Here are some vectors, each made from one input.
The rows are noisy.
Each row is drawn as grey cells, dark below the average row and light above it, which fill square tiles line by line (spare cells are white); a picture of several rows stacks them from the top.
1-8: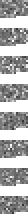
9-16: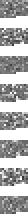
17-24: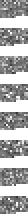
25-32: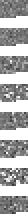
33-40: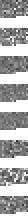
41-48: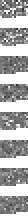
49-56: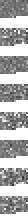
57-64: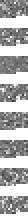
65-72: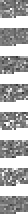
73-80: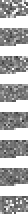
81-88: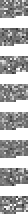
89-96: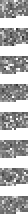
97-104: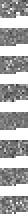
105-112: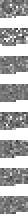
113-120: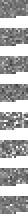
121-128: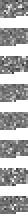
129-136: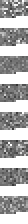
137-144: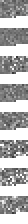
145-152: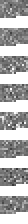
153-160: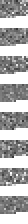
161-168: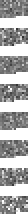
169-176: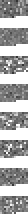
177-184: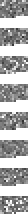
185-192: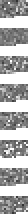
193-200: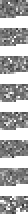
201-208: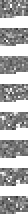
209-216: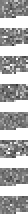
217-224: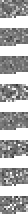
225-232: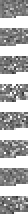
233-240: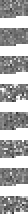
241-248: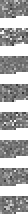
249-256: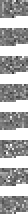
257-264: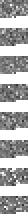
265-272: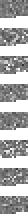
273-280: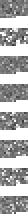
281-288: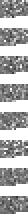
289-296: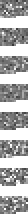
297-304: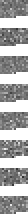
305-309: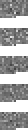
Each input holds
either a fixed value, or a node of a 14-node tree, or three true/false values.
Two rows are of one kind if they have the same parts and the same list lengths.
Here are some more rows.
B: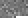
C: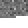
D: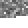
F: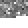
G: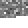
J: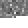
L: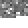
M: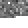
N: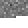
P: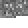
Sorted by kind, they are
B, D, F, G, J, L, N
C, M
P

